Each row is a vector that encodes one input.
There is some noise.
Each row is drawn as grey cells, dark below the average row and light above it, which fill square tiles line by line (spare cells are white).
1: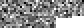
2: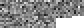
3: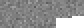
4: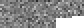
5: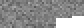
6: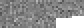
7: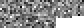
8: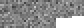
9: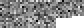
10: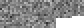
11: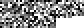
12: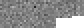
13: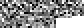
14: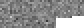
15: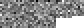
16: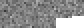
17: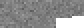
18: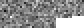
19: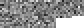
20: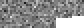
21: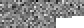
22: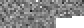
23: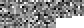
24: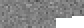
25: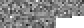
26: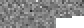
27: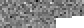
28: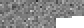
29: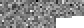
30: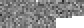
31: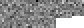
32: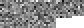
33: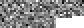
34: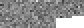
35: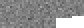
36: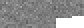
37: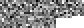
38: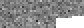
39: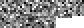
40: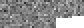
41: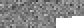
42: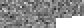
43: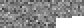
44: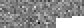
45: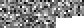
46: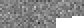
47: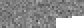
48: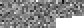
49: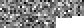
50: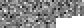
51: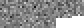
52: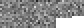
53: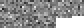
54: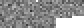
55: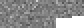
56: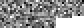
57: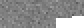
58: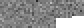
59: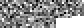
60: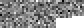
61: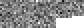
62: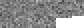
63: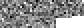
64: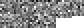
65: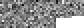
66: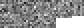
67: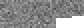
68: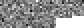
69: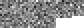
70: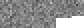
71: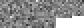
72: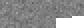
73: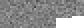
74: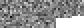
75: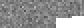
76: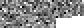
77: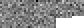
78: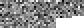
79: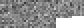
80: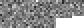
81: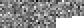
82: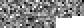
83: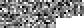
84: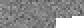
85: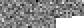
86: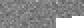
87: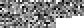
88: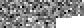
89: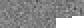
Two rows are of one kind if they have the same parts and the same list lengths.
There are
3 kinds of row.
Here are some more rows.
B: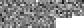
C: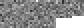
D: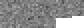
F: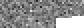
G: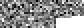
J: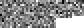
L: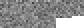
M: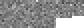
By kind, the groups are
B, F, G, J
C, D, L
M

